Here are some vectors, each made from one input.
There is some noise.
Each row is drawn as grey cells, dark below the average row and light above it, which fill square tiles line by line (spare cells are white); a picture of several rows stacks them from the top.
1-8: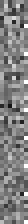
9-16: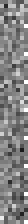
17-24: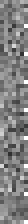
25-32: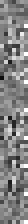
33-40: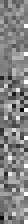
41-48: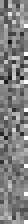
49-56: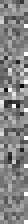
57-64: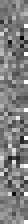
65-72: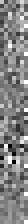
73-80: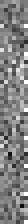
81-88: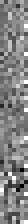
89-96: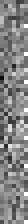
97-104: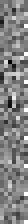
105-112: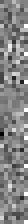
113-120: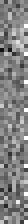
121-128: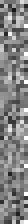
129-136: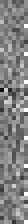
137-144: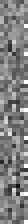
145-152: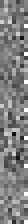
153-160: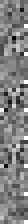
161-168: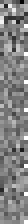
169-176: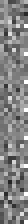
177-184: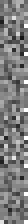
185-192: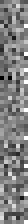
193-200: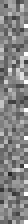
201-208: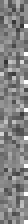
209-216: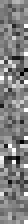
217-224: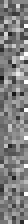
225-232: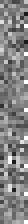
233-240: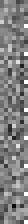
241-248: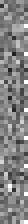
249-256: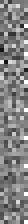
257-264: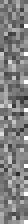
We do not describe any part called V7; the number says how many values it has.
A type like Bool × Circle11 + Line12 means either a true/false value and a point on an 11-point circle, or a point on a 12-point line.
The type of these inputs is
Bool × V7 + Circle9 + Unit.
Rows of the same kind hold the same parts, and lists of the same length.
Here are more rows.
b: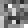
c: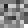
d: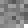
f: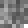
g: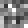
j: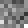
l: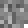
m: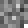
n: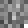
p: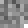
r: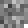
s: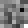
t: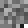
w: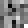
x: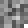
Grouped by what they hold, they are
b, c, d, f, g, j, l, p
m, n, r, s, w, x
t

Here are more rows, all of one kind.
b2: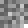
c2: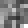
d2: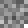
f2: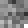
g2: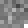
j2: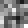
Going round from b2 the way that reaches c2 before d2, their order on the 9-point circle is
b2, c2, j2, d2, g2, f2.
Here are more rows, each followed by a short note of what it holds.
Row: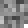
a point on a 9-point circle
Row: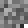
a fixed value
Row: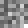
a point on a 9-point circle
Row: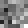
a true/false value and a value of V7
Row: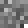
a fixed value
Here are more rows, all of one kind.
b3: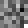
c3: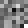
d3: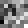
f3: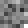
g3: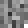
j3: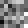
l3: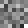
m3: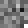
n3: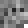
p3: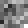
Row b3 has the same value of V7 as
c3, f3, m3 and n3.
